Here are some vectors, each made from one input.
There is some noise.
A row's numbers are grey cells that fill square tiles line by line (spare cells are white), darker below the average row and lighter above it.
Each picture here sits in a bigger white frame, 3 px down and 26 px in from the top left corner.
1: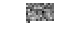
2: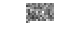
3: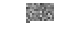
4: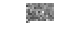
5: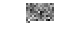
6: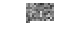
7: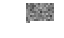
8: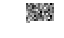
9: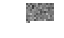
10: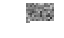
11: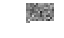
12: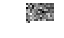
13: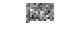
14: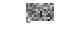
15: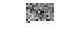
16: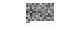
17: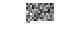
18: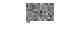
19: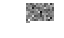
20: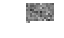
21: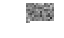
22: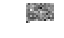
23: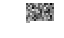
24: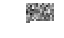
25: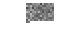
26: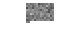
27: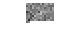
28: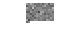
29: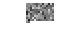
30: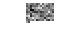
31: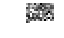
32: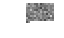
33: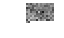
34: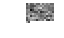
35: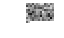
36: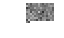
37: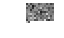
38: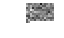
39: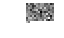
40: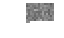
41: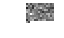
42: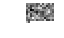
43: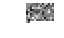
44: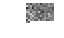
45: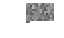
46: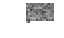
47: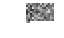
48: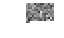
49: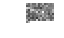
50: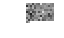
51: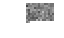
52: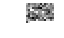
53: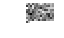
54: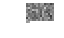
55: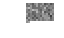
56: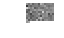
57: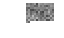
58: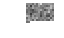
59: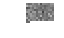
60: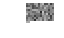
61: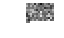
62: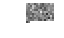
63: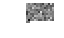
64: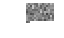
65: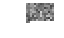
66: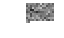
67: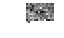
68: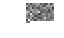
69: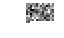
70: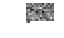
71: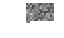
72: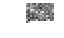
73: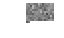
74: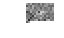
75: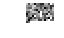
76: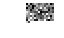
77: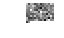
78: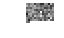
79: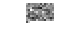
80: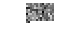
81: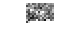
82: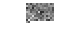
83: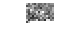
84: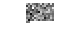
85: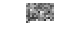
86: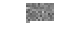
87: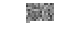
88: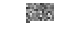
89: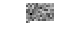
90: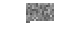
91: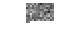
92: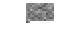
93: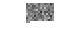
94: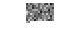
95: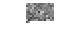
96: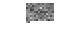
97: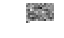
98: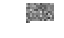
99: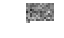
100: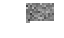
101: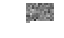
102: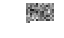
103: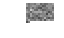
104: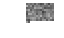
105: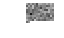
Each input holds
either a point on an 8-point line, or a point on a 13-point line.
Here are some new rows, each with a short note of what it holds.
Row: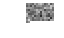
a point on an 8-point line
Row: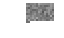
a point on an 8-point line
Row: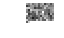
a point on a 13-point line
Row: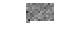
a point on a 13-point line
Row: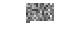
a point on an 8-point line
